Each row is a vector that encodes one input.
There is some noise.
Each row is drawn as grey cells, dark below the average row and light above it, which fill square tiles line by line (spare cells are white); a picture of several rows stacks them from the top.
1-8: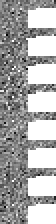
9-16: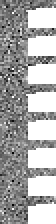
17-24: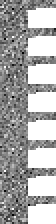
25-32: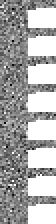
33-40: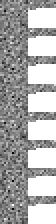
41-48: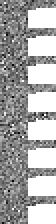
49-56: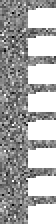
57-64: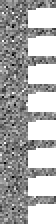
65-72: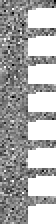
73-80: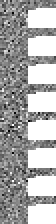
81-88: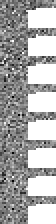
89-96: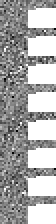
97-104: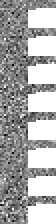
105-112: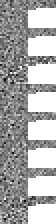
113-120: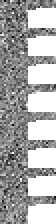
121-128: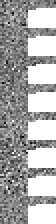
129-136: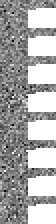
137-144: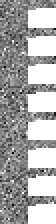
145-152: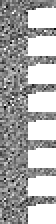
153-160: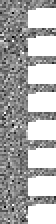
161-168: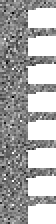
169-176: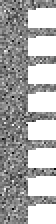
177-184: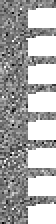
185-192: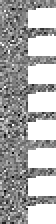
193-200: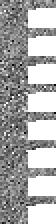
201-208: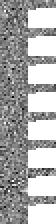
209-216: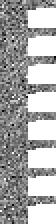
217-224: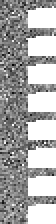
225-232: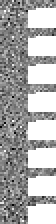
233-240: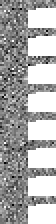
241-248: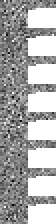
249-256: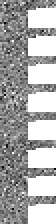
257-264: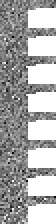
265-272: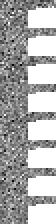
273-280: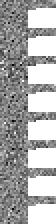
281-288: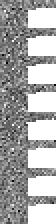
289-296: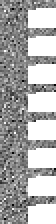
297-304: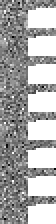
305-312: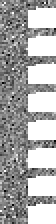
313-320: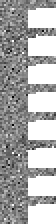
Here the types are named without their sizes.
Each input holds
a true/false value, together with either a label, or a point on each of two lines.
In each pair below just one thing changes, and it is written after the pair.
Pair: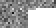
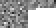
the place on one of the two lines
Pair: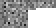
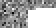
the true/false value
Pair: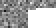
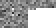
the place on one of the two lines
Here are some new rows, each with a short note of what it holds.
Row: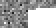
a point on each of two lines and a true/false value
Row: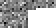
a label and a true/false value
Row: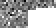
a label and a true/false value
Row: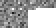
a point on each of two lines and a true/false value
